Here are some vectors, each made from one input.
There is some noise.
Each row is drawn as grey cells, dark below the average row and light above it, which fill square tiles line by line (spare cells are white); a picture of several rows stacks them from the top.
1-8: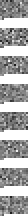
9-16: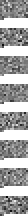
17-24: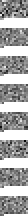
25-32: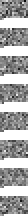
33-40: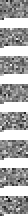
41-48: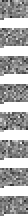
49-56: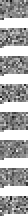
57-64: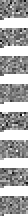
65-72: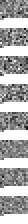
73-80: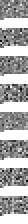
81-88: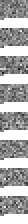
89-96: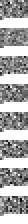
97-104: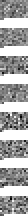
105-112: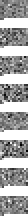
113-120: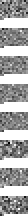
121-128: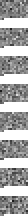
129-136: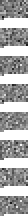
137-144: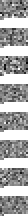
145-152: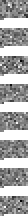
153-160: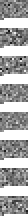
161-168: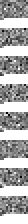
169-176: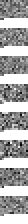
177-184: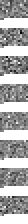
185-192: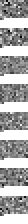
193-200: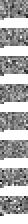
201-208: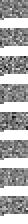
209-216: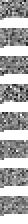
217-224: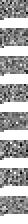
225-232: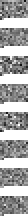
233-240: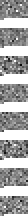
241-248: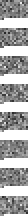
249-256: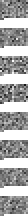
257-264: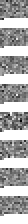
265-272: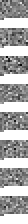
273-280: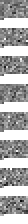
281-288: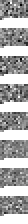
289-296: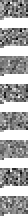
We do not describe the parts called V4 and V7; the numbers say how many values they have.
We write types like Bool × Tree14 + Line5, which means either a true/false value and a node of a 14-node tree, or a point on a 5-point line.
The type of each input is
(Bool × Line13 + V7) × V4.
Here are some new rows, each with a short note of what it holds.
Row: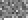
a point on a 13-point line, a true/false value and a value of V4
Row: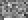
a value of V4 and a value of V7
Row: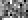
a value of V4 and a value of V7
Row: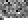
a point on a 13-point line, a true/false value and a value of V4
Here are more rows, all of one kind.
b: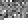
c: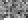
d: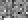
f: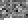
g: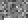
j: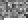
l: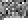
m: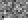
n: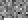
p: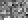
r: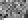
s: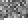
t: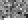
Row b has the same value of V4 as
f, r and s.
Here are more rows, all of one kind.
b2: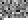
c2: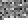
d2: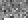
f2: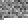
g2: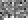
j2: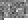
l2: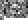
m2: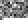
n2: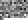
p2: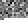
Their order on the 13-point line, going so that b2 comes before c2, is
p2, j2, b2, g2, n2, f2, d2, c2, m2, l2.
